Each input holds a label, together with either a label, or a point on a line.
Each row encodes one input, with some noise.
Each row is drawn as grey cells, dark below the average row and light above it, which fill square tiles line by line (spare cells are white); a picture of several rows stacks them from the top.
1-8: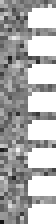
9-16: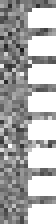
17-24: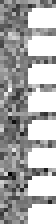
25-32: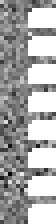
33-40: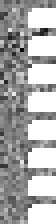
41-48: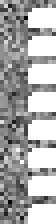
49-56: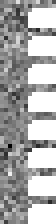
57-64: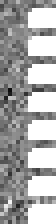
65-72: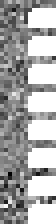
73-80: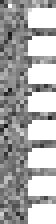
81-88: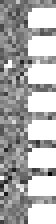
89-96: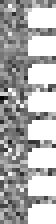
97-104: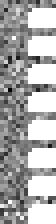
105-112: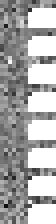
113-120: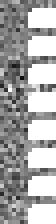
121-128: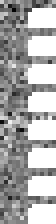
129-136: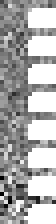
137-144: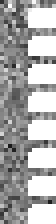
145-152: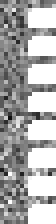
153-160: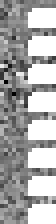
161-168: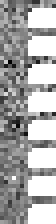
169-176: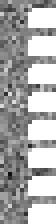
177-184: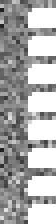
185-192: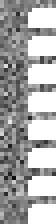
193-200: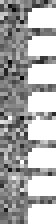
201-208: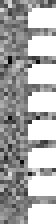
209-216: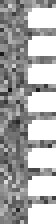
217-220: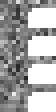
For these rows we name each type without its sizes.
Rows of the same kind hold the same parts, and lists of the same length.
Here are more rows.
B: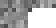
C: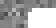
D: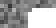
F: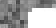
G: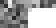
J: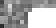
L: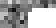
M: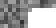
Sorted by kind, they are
B, J, L
C, D, F, G, M

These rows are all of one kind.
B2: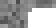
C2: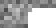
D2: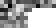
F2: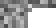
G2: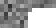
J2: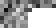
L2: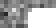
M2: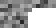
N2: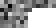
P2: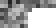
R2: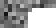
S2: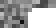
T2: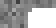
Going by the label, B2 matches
G2 and T2.
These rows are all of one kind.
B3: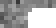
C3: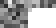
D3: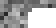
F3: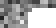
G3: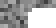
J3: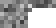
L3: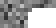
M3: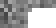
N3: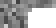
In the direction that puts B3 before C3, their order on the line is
L3, D3, M3, F3, N3, B3, G3, C3, J3.
